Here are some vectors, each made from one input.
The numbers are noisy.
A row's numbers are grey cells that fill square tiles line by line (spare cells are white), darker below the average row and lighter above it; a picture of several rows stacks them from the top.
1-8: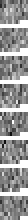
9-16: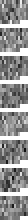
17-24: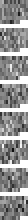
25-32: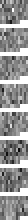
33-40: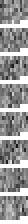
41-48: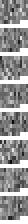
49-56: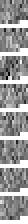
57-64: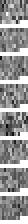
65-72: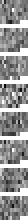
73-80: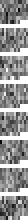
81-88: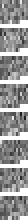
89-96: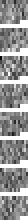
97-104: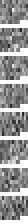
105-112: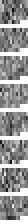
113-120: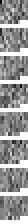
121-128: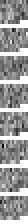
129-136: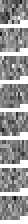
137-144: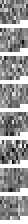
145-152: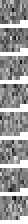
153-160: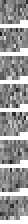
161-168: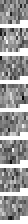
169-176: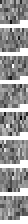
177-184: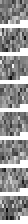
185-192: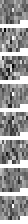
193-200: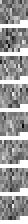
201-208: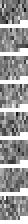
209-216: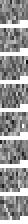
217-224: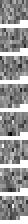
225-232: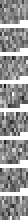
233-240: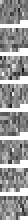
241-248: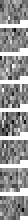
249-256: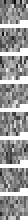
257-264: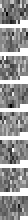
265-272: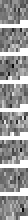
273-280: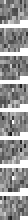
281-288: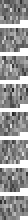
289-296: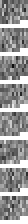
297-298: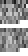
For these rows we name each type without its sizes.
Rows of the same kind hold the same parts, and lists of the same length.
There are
2 kinds of row.
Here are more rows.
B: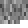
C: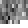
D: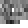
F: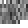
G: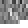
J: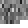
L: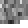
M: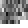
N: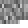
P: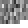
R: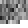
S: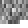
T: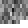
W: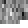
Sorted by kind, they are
B, D, F, J, L, M, S
C, G, N, P, R, T, W

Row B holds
a point on each of two circles.
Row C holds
a point on a circle and a point on a line.
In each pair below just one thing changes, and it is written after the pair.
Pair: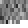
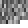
the place on the line
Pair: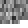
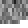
the place on the line
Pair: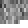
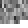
the place on the line
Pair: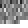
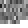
the place on the line
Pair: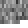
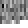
the place on the circle
